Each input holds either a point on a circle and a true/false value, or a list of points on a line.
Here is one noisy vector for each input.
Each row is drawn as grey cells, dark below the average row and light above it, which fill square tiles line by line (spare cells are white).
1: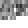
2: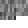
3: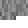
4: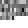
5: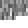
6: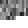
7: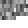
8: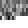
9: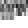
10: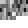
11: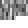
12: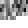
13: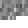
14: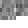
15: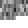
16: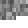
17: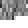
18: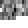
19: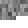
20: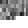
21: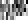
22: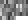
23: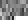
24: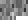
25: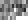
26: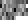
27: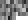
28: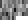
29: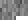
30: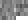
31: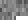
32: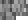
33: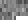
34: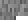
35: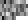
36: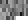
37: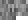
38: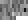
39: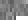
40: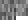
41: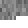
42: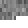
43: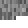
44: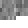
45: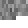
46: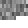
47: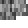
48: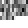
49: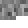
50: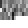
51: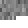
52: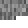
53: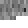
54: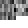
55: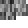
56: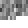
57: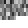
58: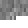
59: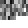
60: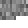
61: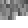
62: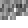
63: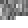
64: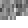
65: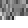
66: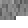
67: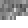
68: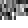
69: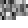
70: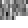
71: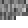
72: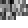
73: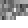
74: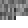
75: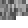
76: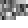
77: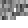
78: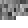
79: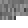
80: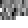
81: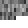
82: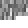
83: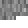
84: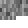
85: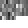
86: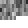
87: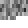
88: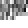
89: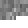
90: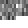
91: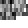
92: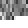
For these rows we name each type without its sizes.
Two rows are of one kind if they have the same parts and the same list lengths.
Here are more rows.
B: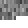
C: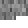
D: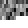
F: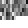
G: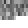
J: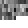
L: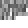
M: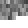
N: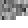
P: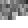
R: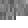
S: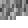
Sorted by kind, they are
B, C, J, S
D, F, L
G, M, P
N, R

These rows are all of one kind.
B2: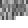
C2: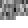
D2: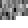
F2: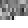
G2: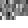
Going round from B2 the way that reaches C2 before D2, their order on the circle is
B2, C2, G2, D2, F2.
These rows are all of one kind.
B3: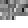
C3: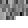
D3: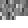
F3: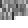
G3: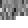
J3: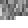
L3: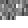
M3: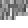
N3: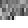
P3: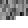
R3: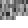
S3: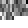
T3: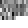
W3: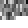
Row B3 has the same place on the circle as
D3, L3, M3 and R3.
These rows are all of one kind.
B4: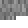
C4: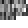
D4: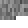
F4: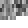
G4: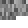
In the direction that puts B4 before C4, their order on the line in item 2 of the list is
D4, B4, C4, G4, F4.
